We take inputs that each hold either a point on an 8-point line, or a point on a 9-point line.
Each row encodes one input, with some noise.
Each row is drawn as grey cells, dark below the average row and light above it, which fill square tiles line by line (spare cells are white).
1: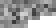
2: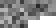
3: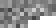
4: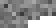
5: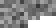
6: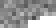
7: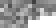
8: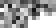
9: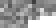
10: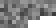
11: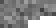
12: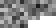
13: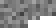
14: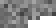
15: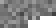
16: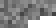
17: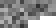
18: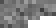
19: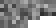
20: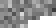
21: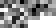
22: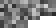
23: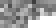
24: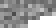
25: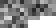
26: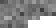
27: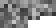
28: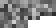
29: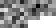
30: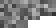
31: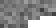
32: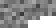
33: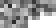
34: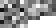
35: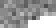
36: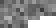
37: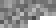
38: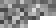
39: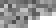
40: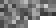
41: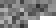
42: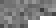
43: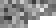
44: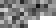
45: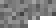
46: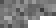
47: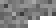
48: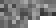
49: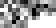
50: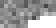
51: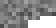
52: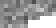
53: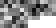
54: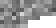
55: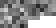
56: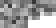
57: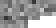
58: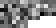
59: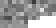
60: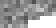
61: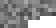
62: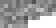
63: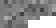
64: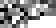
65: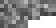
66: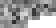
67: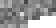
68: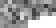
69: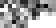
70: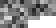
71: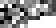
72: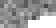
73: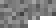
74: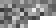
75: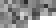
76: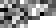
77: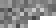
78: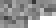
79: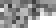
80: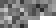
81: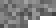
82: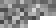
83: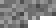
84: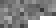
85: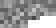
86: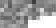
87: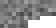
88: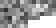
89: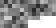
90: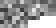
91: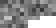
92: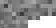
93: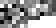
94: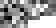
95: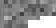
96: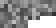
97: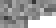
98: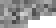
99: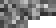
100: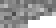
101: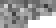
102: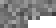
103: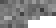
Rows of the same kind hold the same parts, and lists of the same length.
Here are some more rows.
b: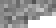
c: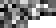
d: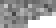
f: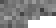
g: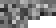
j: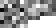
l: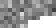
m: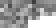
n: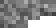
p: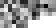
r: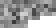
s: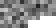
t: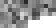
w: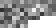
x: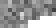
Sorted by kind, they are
b, d, j, l, m, p, r, t, w, x
c, f, g, n, s

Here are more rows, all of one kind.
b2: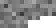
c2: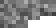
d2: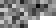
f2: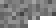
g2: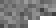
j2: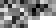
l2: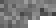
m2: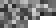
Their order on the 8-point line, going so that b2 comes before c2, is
b2, f2, d2, m2, g2, c2, l2, j2.
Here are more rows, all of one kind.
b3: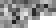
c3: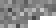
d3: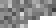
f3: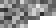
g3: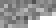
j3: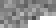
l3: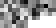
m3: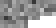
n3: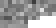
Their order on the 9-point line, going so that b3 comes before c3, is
b3, d3, l3, c3, j3, f3, g3, n3, m3.
